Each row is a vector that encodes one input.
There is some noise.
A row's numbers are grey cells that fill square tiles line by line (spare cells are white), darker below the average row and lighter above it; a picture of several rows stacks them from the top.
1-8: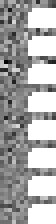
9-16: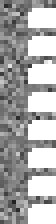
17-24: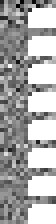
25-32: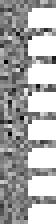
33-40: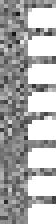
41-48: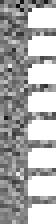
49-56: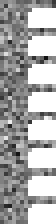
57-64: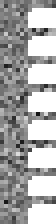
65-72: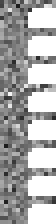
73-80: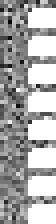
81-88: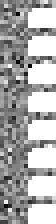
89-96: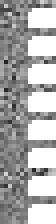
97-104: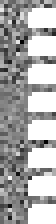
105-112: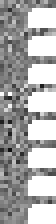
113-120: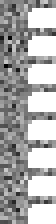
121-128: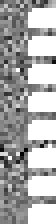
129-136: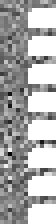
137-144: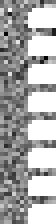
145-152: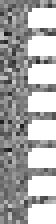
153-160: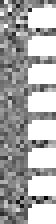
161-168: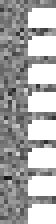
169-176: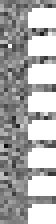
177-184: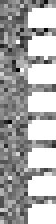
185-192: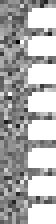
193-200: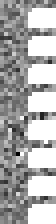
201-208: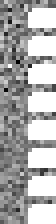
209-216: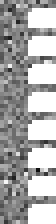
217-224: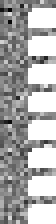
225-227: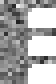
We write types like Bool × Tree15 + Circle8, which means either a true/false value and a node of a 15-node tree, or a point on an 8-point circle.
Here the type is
Tree10.
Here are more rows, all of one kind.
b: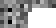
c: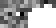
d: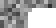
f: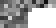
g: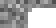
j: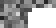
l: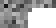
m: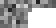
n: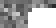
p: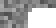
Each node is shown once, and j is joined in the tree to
c, f and p.
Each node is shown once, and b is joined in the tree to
d.
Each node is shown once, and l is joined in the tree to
n.
